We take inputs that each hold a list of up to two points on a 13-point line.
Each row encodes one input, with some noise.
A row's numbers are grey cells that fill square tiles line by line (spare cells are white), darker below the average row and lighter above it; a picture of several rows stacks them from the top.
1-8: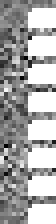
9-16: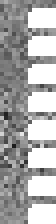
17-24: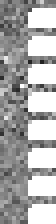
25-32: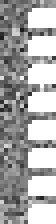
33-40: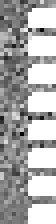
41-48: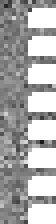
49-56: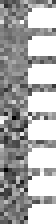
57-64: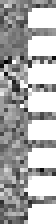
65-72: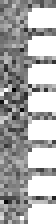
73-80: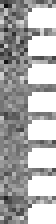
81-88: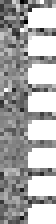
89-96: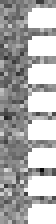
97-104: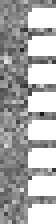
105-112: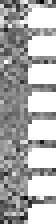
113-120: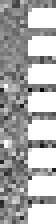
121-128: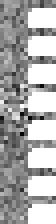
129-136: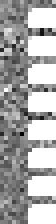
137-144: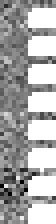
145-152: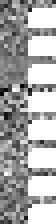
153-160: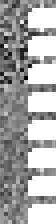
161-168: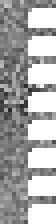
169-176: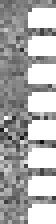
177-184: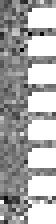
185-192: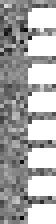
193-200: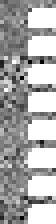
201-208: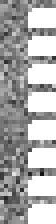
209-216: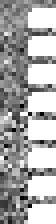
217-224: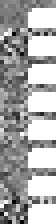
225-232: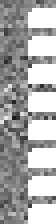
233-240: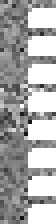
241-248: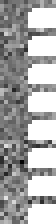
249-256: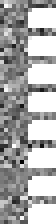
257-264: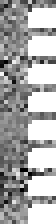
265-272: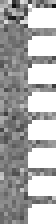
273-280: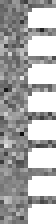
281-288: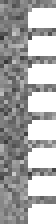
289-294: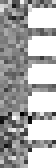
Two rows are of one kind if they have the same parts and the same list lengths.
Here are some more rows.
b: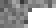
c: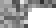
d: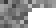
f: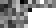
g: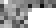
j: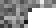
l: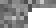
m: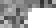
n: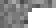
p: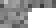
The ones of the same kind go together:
b, d, m, n
c, g, j, l, p
f

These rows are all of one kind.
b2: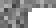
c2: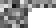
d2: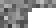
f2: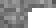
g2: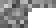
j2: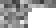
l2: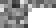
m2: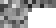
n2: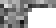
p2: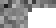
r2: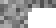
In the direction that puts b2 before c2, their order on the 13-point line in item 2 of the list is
l2, f2, p2, g2, m2, j2, b2, r2, d2, n2, c2.
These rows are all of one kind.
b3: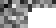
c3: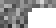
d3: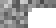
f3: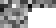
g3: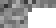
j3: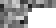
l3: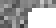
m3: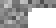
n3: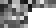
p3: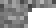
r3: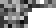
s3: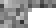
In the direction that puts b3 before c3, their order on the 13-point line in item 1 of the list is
j3, d3, m3, s3, p3, l3, b3, f3, n3, c3, r3, g3.
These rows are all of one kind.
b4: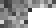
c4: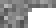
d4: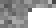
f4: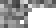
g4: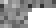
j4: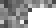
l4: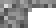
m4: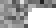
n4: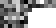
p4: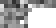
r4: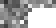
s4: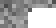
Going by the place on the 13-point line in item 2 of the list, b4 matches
d4 and s4.
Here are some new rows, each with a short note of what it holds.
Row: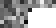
a list of two items
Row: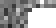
the empty list
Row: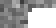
a list of one item
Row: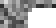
the empty list
